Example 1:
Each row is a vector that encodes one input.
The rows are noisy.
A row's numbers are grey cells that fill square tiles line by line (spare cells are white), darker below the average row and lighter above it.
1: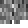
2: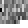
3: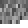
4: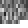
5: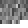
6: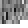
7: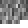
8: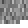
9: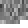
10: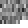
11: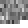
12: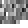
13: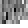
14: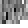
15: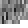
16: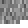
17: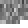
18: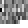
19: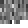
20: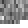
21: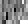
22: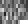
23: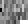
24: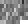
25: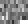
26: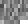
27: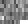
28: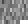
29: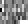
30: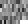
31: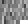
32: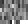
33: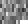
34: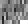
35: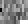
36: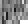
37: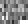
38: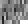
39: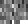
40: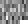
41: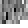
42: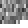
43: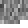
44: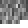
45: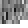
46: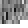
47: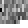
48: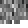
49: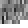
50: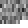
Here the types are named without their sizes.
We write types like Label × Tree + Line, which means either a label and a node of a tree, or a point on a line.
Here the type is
Line × (Tree + Unit).
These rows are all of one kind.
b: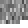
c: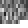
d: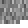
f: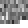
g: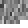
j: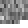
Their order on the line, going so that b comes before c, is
g, d, j, b, f, c.
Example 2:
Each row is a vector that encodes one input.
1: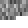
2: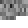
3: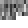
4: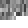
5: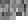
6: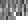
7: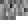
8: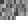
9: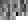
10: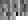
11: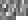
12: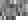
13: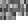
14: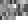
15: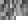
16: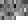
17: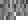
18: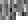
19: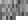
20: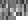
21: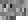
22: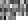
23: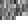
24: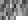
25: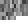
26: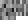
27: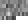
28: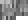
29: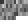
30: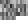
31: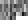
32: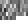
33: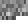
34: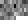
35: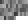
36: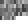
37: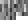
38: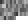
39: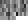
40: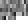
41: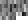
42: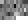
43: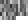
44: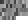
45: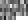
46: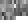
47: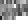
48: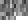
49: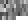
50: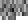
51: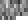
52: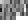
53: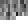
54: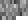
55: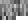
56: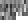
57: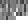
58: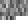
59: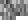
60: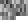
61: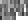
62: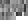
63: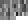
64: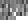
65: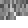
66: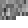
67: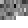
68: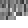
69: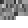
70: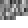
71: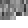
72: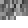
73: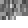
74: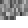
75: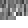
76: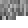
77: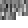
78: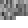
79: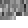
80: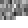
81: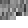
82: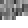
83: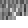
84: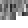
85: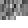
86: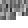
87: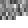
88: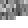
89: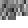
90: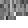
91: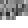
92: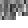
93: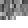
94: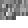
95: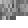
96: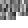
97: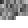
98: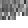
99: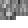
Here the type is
(Line3 × Line5 + Unit) × Line6.
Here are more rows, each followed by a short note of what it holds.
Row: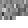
a point on a 3-point line, a point on a 5-point line and a point on a 6-point line
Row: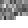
a point on a 3-point line, a point on a 5-point line and a point on a 6-point line
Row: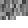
a point on a 6-point line
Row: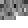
a point on a 6-point line
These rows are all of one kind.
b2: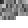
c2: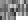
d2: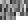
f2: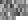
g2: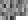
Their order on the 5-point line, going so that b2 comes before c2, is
f2, b2, g2, d2, c2.
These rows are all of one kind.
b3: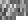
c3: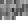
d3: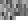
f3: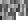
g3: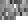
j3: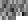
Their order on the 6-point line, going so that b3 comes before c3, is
j3, f3, b3, g3, d3, c3.
